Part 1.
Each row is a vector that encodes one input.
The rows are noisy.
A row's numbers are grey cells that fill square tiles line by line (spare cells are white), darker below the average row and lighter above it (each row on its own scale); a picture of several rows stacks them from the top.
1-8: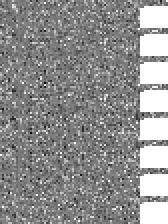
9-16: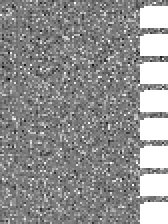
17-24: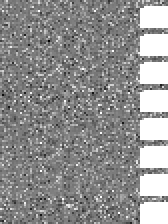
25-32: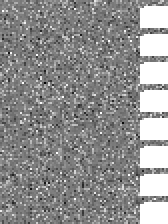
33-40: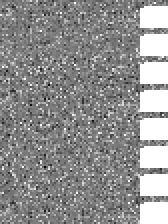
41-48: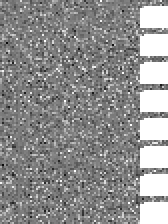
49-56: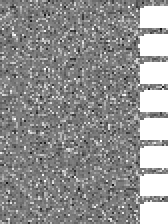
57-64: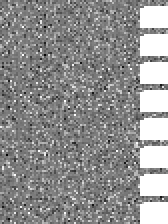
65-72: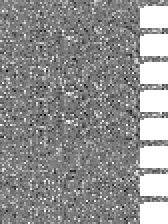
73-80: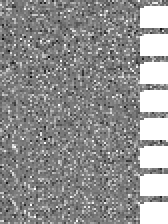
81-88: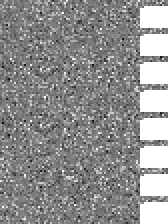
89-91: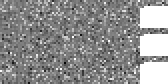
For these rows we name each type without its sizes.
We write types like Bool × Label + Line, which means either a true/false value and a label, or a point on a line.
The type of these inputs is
List(Line).
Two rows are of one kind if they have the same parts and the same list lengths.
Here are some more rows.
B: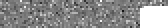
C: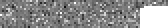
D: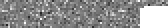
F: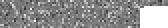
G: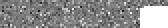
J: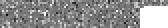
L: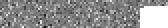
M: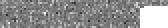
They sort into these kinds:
B, C, G
D, F, J, M
L

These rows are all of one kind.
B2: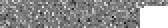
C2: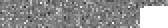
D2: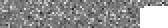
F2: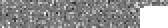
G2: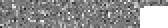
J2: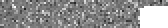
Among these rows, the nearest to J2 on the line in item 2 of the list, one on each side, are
B2 and D2.
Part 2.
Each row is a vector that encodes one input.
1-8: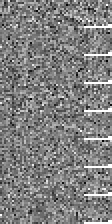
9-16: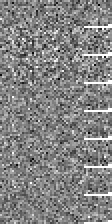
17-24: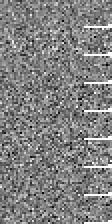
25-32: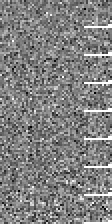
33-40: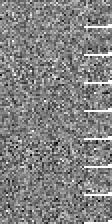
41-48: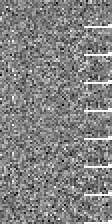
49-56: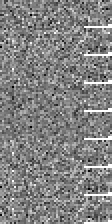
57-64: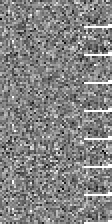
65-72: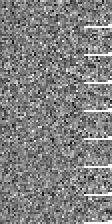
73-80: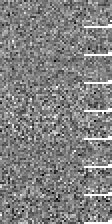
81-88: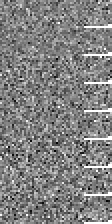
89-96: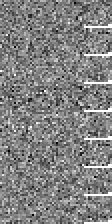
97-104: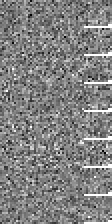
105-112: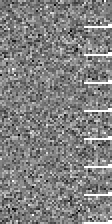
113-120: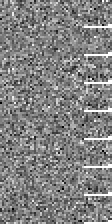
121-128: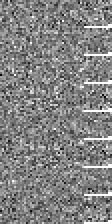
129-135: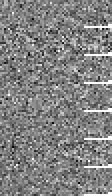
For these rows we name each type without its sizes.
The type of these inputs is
List(Line).
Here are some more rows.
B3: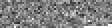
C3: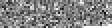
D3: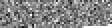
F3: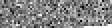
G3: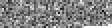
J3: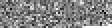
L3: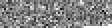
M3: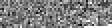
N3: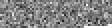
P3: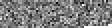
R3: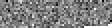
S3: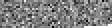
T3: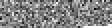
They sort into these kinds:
B3, F3, M3, P3, R3, S3
C3, G3, J3, L3
D3, N3, T3

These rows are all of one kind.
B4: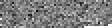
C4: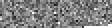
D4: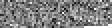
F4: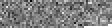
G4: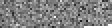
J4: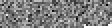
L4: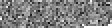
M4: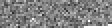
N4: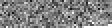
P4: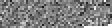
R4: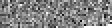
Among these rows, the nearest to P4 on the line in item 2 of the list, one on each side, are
F4 and R4.
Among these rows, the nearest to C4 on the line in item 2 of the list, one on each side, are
D4 and N4.
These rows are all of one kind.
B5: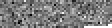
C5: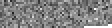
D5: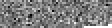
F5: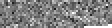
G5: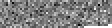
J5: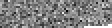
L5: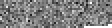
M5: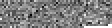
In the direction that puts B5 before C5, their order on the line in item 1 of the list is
L5, D5, M5, G5, B5, F5, C5, J5.
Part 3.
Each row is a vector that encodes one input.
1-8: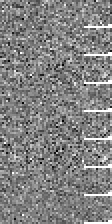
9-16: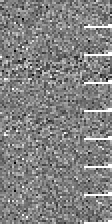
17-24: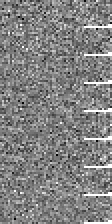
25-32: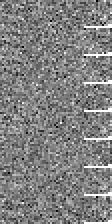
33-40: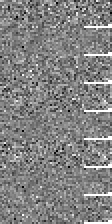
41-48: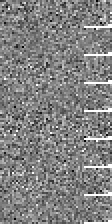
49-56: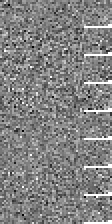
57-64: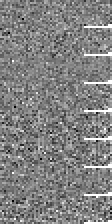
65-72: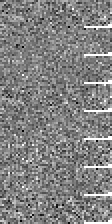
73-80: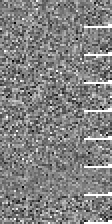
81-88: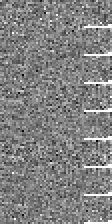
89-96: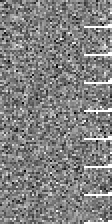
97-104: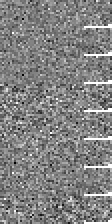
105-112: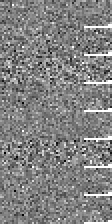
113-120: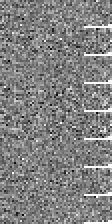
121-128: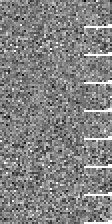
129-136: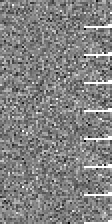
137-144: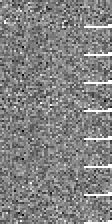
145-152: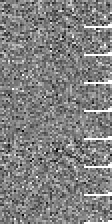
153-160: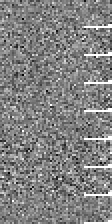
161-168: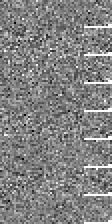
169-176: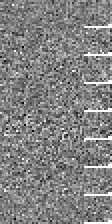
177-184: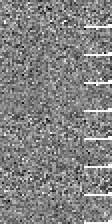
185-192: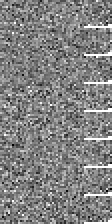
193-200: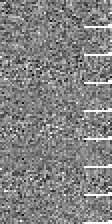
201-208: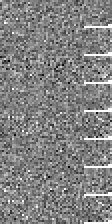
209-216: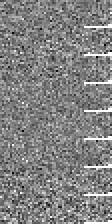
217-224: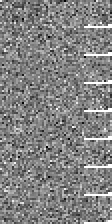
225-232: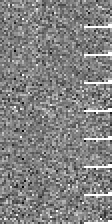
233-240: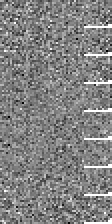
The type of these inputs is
Line11 + Line16.
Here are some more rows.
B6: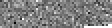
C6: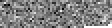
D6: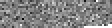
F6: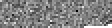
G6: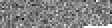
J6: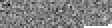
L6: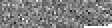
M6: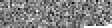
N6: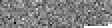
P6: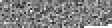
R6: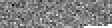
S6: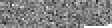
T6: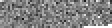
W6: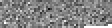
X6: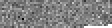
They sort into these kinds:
B6, C6, J6, L6, M6, N6, S6
D6, F6, G6, P6, R6, T6, W6, X6

